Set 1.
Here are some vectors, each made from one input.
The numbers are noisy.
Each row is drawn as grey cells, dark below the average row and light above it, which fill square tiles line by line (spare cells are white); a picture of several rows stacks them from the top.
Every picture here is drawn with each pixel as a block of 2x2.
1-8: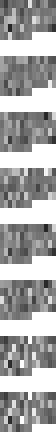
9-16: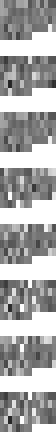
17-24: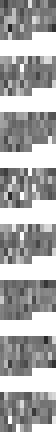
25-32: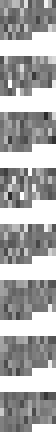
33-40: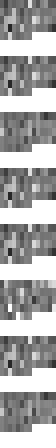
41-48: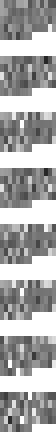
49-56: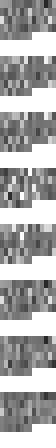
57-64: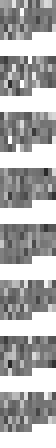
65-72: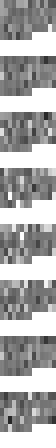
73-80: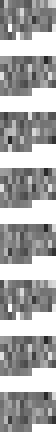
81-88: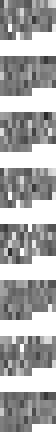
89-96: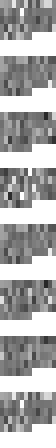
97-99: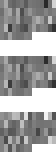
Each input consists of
a point on a 9-point line.
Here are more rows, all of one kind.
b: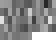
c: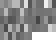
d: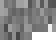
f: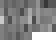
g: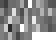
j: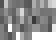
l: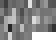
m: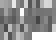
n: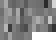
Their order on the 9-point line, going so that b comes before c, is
g, l, n, b, f, d, c, m, j.
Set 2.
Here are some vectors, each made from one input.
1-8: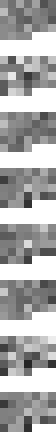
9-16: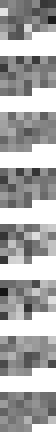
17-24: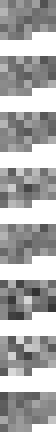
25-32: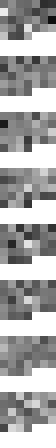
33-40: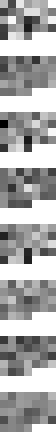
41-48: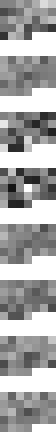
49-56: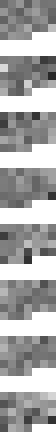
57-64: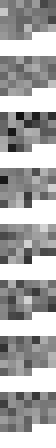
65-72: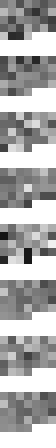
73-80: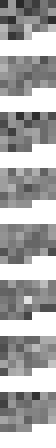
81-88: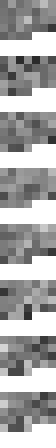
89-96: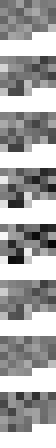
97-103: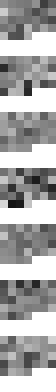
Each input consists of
a point on an 11-point circle.
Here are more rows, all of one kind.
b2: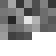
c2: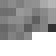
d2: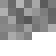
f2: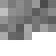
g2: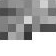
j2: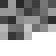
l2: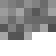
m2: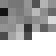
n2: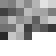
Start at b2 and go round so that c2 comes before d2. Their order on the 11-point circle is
b2, g2, n2, c2, l2, f2, d2, j2, m2.
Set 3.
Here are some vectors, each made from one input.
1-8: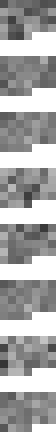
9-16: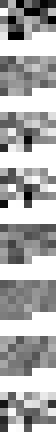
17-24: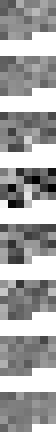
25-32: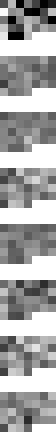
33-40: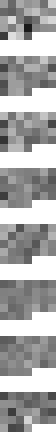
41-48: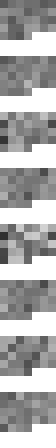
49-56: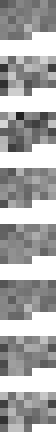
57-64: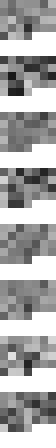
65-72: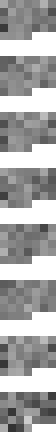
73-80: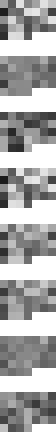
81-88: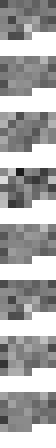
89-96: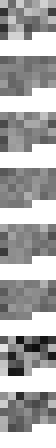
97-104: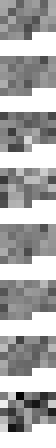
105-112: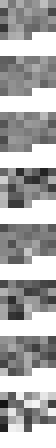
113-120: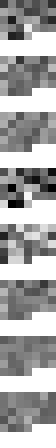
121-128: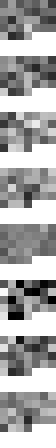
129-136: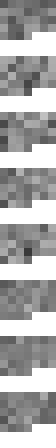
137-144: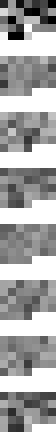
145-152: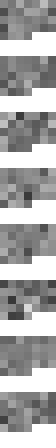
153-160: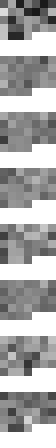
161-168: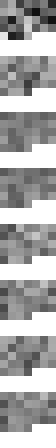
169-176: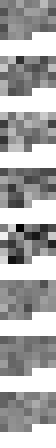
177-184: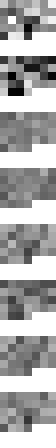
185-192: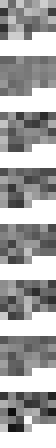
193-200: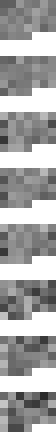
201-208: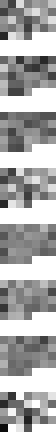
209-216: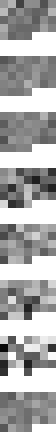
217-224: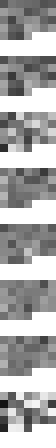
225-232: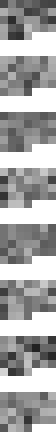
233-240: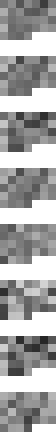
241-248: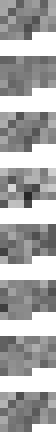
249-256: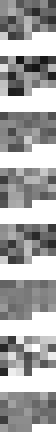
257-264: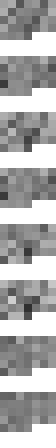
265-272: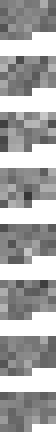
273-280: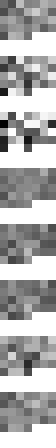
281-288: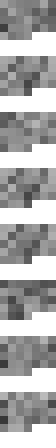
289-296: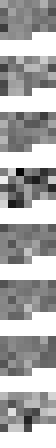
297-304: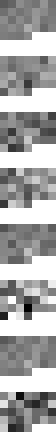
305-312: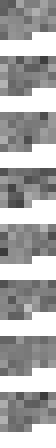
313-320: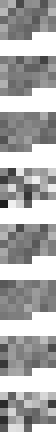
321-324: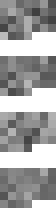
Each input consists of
a point on a 6-point line.
